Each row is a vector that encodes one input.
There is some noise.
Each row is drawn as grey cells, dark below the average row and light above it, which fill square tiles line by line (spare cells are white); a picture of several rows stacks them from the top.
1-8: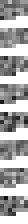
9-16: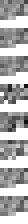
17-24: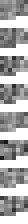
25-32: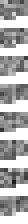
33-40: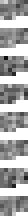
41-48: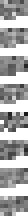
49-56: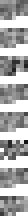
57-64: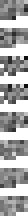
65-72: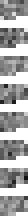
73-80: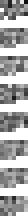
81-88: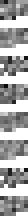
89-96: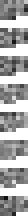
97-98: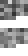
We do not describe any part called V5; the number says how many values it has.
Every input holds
a list of up to two items, each a true/false value and a value of V5.
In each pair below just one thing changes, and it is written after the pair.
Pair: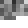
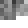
the value of V5 in item 1 of the list
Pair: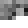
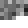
the value of V5 in item 1 of the list
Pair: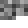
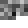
the value of V5 in item 2 of the list
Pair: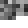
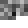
the value of V5 in item 1 of the list
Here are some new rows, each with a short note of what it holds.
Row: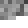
a list of one item
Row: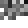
the empty list
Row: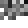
the empty list
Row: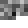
a list of two items
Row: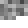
a list of one item
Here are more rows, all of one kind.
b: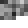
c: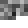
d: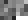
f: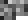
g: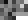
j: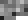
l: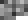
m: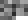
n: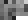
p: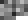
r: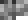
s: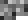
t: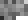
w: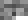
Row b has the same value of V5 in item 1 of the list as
j, l, p and r.
